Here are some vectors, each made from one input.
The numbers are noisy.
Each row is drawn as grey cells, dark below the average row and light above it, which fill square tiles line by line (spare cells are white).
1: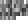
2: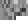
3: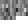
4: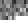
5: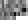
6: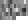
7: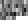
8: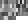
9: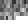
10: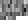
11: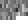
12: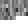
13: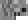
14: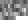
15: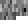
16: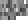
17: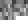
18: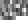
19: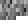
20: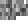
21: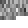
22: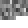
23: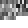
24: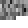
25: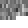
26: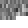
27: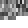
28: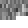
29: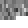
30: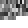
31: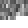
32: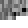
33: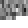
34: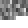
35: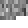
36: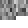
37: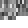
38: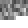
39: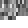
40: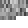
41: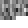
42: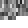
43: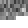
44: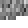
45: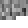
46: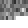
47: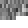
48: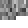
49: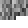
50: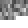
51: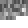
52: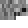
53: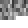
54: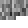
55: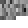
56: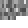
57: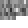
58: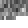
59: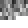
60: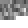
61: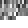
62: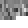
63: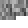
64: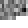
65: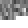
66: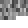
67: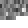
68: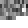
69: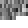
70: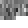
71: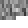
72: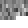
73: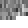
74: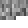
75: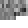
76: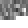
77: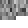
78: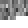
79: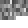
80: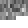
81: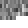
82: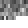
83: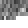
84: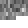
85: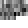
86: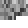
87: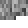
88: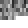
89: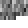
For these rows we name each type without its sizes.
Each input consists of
either two labels, or a list of points on a line.
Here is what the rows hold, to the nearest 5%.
About 40% of them hold two labels. The rest are lists of points on a line.
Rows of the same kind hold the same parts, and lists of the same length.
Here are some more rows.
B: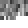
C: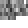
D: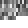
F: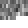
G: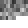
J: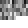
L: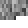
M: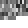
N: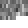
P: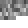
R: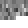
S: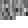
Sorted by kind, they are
B, F, N, R, S
C, L
D, M
G, J, P

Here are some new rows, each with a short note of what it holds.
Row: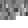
a list of one item
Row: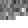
a list of two items
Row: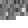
a list of two items
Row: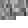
two labels
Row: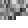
two labels
